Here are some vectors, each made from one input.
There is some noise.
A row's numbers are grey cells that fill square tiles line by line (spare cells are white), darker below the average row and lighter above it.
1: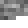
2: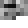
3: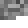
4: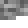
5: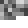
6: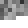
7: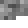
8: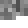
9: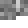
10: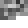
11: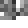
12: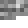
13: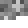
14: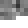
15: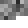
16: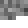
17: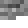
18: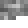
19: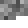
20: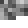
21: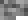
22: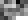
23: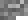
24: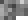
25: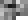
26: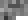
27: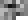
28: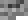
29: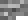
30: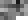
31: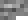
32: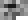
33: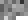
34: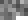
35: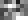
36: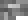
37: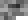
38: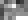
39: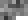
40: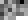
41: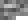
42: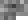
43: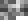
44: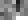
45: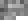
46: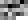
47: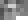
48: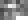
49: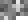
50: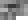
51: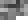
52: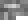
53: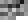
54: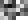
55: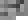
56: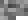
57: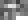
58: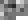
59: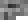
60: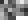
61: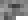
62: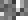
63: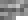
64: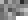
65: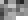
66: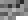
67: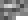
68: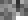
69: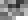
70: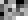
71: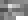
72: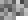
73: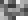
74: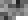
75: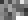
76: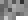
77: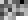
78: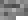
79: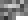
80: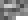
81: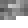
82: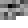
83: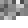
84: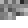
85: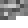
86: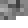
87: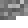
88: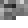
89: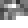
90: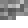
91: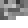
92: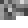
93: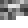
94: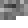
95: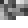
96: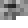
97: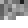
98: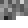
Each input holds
a true/false value, together with either one of 6 labels, or a point on a 5-point line.
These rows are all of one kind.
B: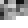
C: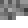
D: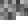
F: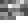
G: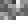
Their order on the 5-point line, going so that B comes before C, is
B, F, G, D, C.
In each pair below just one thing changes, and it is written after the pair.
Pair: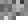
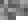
the true/false value
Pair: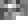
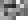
the true/false value
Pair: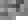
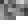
the place on the 5-point line
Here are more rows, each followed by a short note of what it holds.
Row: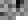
a point on a 5-point line and a true/false value
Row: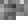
one of 6 labels and a true/false value
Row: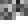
a point on a 5-point line and a true/false value
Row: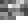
a point on a 5-point line and a true/false value
